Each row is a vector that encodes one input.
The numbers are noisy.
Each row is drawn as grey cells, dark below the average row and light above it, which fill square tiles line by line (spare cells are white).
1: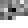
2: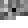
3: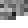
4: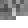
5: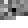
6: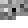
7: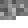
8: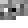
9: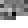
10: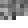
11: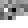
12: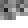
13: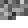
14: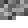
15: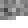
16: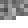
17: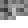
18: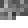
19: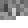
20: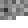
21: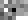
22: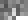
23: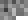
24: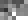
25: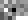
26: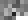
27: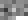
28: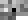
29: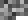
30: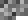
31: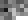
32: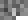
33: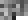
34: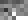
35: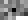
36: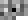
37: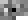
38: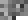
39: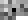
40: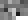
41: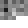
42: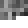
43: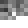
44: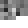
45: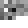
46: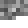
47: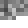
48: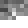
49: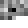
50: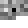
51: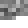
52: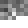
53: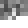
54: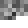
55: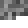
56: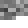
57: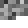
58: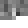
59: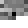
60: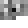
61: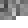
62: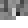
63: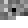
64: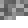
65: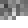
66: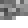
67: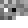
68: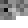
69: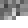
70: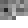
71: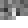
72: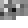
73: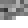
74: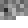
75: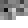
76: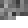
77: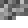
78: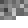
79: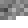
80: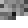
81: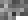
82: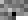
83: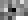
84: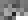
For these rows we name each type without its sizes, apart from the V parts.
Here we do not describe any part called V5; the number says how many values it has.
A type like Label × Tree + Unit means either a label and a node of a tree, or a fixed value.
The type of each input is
Bool × V5 + Tree.
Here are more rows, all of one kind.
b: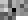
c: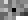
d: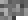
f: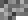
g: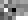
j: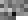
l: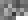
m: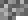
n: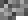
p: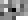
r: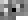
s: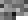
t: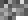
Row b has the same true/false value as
c, g, p and r.
